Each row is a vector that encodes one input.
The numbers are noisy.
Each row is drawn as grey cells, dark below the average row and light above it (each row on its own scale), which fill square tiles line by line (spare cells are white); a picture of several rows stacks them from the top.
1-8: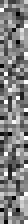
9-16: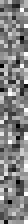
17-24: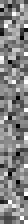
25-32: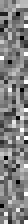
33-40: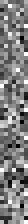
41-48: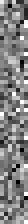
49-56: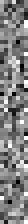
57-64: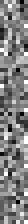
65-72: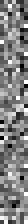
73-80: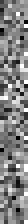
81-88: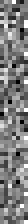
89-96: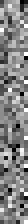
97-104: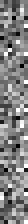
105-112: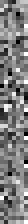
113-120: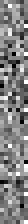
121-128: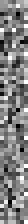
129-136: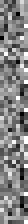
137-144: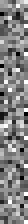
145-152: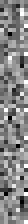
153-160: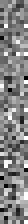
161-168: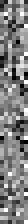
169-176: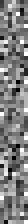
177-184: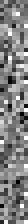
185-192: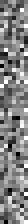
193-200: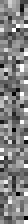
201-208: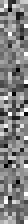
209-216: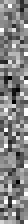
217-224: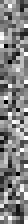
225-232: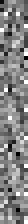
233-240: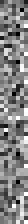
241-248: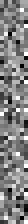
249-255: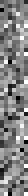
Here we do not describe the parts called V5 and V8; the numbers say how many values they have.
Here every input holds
either a point on a 6-point line, or a point on a 9-point line and a value of V8, or a true/false value and a value of V5.
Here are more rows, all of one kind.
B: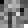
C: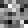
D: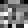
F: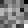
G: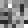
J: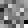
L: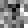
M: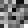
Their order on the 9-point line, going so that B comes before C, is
L, M, J, D, B, F, C, G.
